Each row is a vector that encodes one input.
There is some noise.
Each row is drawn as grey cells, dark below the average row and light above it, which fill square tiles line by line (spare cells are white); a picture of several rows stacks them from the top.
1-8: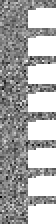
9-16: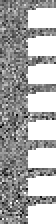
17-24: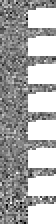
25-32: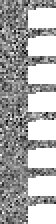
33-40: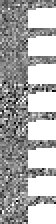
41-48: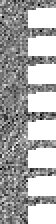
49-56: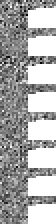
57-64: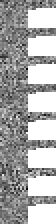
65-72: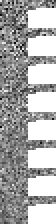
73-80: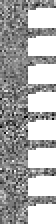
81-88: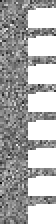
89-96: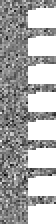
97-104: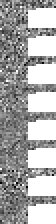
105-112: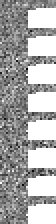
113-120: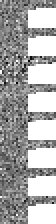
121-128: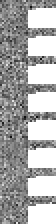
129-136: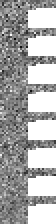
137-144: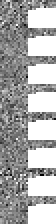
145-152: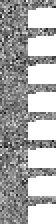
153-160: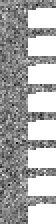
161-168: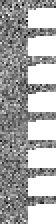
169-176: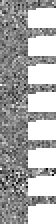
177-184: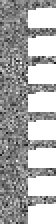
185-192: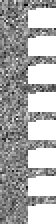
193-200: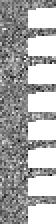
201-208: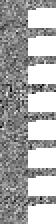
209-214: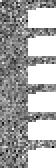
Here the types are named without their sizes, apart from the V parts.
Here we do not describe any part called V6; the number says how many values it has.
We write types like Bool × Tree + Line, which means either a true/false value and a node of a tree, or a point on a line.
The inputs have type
(Bool × Tree + Unit) × (Line + V6) × Tree.
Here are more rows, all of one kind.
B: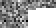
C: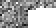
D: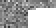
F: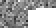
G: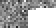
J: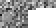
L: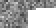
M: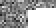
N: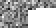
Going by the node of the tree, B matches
F, J and N.
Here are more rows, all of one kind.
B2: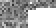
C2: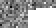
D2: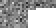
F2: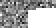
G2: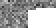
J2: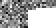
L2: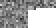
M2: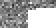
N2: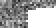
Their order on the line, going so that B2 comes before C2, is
D2, B2, M2, J2, F2, G2, N2, L2, C2.
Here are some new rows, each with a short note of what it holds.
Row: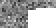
a node of each of two trees, a true/false value and a value of V6
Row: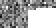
a point on a line, a node of each of two trees and a true/false value
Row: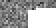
a node of each of two trees, a true/false value and a value of V6
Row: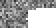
a point on a line and a node of a tree
